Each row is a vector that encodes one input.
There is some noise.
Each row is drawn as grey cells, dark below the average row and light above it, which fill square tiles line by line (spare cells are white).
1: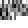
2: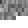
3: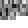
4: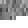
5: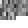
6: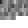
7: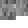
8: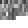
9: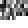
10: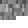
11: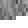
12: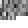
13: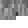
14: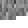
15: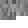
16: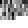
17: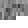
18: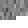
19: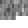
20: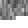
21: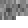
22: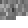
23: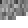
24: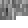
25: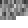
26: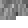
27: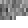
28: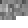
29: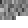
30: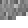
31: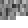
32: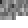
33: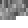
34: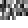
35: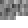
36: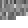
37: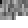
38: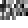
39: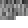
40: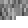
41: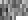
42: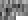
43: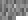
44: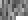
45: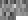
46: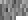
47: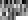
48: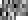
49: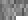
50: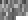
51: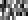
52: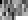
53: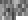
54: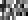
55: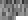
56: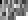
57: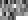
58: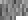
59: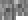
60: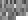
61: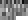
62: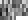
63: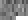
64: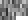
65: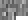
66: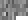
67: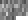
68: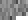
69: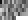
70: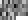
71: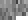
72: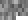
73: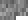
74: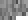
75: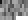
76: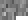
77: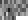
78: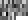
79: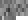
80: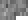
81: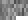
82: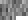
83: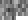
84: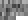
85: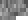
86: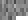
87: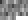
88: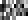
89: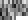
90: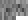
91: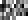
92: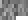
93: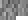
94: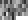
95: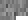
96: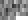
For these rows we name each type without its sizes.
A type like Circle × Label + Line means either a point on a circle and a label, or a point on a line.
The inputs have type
Bool × Tree + Unit.
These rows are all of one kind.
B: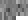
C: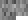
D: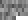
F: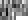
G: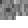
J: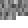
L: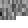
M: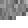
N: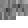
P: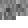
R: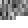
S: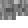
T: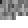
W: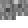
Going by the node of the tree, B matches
D, N and P.
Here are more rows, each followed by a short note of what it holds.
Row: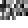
a fixed value
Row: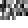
a fixed value
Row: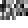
a fixed value
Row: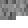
a node of a tree and a true/false value
